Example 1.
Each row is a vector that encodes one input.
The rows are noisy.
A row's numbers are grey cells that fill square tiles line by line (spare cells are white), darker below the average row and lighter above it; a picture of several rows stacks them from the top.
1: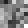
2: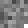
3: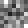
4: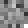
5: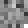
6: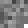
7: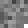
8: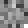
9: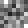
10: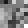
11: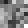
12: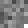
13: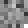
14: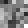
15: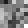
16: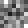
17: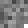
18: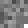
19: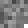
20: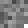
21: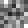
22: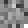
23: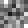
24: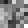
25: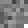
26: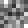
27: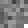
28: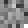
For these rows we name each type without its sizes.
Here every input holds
a point on a line.
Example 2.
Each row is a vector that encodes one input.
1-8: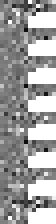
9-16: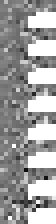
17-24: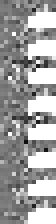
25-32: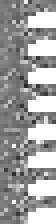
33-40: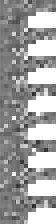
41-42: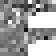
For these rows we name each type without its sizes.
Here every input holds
either a fixed value, or a node of a tree.
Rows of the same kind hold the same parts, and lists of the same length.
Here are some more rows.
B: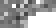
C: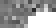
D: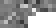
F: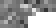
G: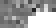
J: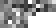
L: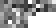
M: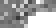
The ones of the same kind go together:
B, C, D, F, G, M
J, L

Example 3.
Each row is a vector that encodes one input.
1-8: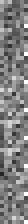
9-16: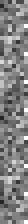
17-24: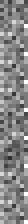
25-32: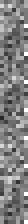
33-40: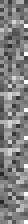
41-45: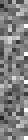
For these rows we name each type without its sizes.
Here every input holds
a label.
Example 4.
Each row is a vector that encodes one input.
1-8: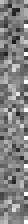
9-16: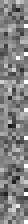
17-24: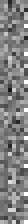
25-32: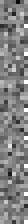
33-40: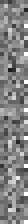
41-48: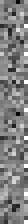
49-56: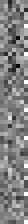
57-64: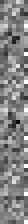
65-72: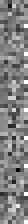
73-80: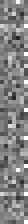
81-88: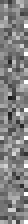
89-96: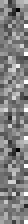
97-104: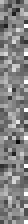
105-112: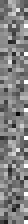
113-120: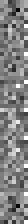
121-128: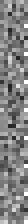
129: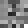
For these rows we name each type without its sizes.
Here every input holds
five true/false values.
